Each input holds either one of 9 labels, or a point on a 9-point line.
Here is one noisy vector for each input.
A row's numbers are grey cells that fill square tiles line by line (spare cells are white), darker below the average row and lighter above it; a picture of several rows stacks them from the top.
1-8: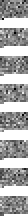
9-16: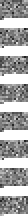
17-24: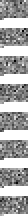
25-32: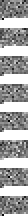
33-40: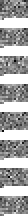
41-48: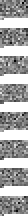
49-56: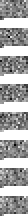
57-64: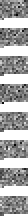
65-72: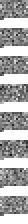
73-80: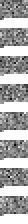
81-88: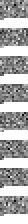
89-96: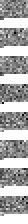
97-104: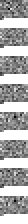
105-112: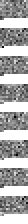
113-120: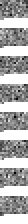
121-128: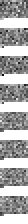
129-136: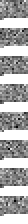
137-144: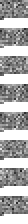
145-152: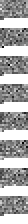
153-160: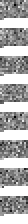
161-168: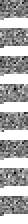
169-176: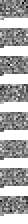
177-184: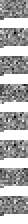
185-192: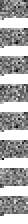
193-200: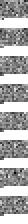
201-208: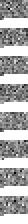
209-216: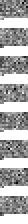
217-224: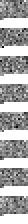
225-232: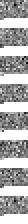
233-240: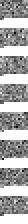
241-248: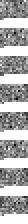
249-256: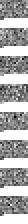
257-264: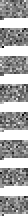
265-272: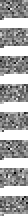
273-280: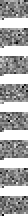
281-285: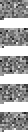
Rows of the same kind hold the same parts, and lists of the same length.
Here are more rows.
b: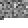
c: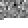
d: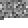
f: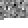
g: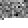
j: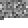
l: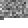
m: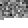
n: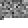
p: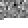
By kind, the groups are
b, c, d, f, j, l, n, p
g, m

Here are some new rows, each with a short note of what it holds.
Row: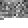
one of 9 labels
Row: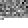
one of 9 labels
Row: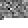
a point on a 9-point line
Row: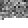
one of 9 labels
